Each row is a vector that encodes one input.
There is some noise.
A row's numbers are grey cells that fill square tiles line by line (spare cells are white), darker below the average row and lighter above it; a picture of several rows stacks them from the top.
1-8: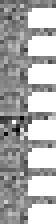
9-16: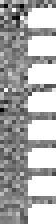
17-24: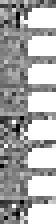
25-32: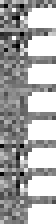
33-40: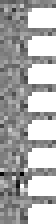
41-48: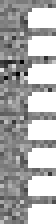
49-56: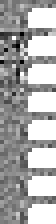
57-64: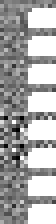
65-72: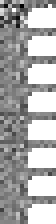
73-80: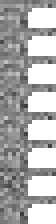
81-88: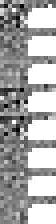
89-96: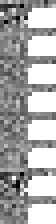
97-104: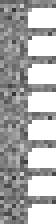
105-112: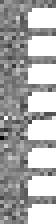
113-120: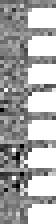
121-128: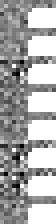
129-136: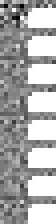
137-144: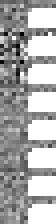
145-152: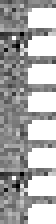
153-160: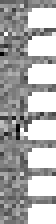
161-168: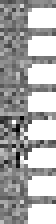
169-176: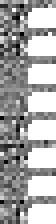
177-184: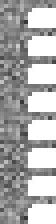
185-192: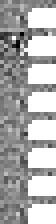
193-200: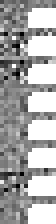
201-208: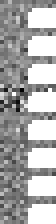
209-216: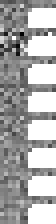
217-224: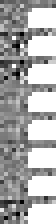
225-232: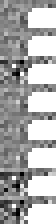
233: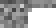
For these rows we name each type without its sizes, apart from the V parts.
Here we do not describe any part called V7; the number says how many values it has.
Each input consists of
either a node of a tree, or a list of items, each a true/false value and a value of V7.
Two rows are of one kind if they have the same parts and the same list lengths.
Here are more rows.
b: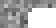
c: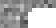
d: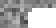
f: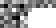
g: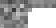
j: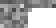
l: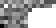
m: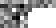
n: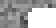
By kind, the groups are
b, c, d, n
f, m
g, j
l

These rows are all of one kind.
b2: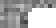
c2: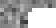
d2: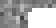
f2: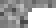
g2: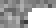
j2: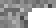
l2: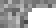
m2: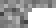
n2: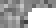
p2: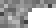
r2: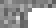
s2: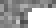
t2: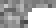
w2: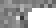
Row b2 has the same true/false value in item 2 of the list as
j2, r2 and w2.
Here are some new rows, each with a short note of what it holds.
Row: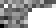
the empty list
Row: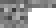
a list of one item
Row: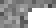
a list of two items
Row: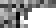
a node of a tree
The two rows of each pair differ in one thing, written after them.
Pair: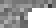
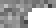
the true/false value in item 1 of the list
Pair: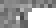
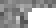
the true/false value in item 2 of the list
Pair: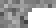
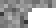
the value of V7 in item 1 of the list
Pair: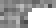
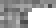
the value of V7 in item 2 of the list
